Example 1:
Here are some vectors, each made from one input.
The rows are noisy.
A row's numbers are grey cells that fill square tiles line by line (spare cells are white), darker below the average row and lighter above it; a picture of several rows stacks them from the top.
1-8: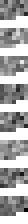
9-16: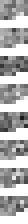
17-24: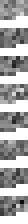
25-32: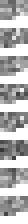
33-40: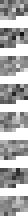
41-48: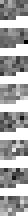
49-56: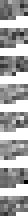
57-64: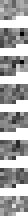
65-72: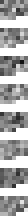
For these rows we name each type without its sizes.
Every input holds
a point on each of two lines and a true/false value.
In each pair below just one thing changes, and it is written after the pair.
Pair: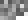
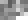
the place on one of the two lines
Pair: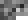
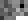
the place on one of the two lines
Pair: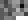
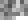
the true/false value
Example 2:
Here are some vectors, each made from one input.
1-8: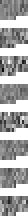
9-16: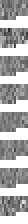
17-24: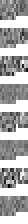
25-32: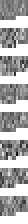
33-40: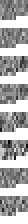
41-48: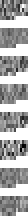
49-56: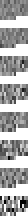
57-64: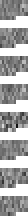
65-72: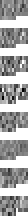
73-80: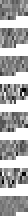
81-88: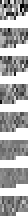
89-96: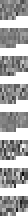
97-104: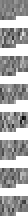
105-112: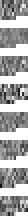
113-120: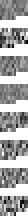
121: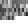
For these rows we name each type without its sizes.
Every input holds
a point on a line and a true/false value.
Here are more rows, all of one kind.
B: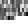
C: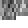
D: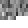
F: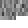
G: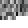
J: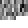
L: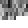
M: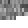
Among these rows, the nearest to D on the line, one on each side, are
B and C.
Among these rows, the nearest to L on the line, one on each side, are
F and G.
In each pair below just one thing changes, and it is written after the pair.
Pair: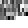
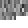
the true/false value
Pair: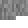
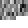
the true/false value
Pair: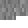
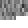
the place on the line
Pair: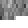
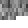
the true/false value
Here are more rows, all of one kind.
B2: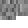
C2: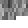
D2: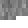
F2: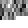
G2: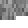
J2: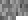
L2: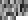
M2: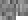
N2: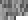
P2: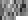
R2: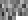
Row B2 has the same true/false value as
F2, P2 and R2.
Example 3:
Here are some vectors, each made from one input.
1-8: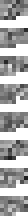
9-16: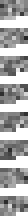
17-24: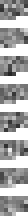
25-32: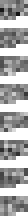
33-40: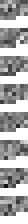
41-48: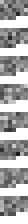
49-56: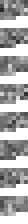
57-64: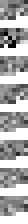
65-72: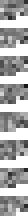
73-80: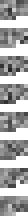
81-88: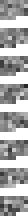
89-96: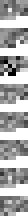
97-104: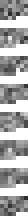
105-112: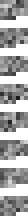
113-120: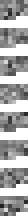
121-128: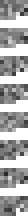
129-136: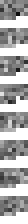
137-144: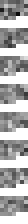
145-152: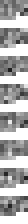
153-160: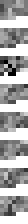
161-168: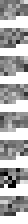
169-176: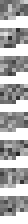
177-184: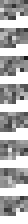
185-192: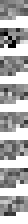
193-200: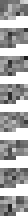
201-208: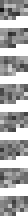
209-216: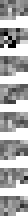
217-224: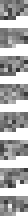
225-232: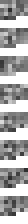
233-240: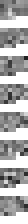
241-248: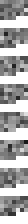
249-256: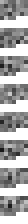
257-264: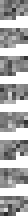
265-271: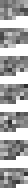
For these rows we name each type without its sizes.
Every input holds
a list of items, each a point on each of two lines.
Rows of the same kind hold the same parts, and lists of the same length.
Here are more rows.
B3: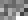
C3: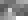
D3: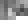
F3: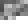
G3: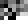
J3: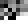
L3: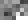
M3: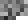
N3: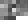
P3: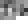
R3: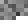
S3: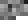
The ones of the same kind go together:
B3, C3, D3, F3, P3
G3, J3
L3, M3, N3, R3, S3

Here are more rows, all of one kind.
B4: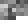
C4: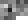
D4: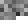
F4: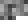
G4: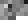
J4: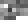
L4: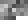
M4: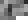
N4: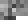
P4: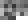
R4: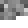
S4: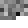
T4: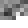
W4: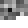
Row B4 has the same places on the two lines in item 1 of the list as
C4, J4, L4 and N4.
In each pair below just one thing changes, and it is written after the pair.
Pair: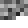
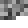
the place on one of the two lines in item 2 of the list
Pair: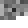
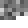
the place on one of the two lines in item 2 of the list
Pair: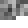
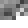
the place on one of the two lines in item 1 of the list
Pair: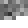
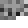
the place on one of the two lines in item 1 of the list
